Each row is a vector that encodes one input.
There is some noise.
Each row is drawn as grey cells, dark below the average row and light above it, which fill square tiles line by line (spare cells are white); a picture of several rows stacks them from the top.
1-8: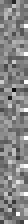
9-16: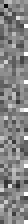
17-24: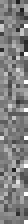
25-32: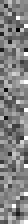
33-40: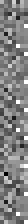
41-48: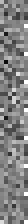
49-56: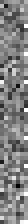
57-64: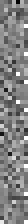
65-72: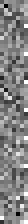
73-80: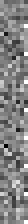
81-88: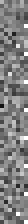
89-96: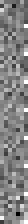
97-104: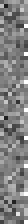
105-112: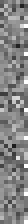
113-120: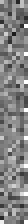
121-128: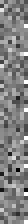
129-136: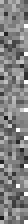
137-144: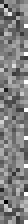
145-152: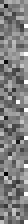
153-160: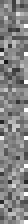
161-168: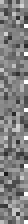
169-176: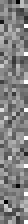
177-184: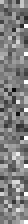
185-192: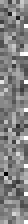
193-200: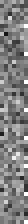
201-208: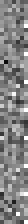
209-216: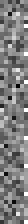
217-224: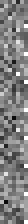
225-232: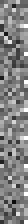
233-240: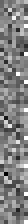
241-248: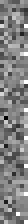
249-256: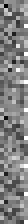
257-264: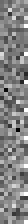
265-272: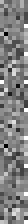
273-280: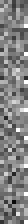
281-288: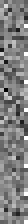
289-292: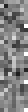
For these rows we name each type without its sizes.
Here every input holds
a point on a line, together with either a fixed value, or five true/false values.
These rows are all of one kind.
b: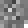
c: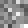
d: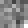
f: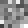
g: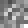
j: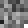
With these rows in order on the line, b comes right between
d and f.
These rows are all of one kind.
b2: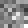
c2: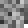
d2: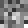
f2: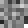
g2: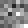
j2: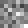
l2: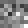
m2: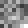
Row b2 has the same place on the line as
c2 and m2.
